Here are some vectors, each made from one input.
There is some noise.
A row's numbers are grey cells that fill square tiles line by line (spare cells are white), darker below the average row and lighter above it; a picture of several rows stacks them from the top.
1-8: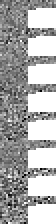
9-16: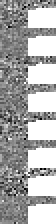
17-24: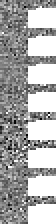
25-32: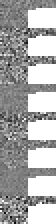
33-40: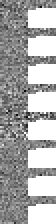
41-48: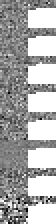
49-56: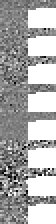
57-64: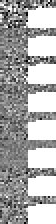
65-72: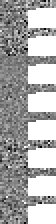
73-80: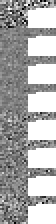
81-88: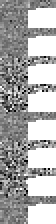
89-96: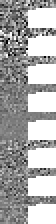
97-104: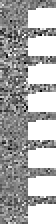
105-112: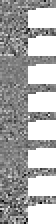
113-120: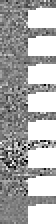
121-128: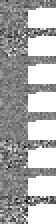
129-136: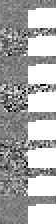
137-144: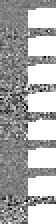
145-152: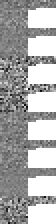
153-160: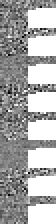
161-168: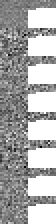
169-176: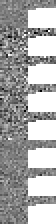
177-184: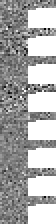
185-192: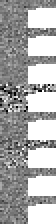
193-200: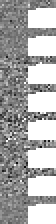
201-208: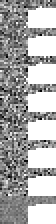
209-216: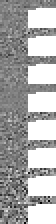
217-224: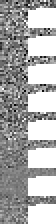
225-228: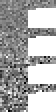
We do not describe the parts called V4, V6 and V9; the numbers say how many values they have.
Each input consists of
either a point on an 11-point line, or a point on a 12-point line, a true/false value, a value of V6 and a value of V9, or a value of V4.
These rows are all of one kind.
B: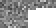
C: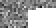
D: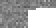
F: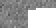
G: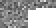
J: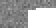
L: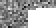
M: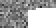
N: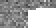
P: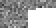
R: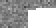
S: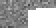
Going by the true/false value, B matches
G, N, P and S.
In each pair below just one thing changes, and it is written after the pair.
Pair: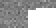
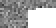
the place on the 12-point line
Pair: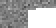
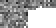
the value of V6
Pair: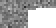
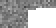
the value of V6
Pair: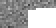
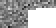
the value of V6
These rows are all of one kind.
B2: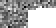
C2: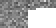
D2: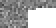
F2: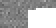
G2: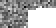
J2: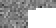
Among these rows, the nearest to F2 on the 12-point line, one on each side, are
C2 and J2.
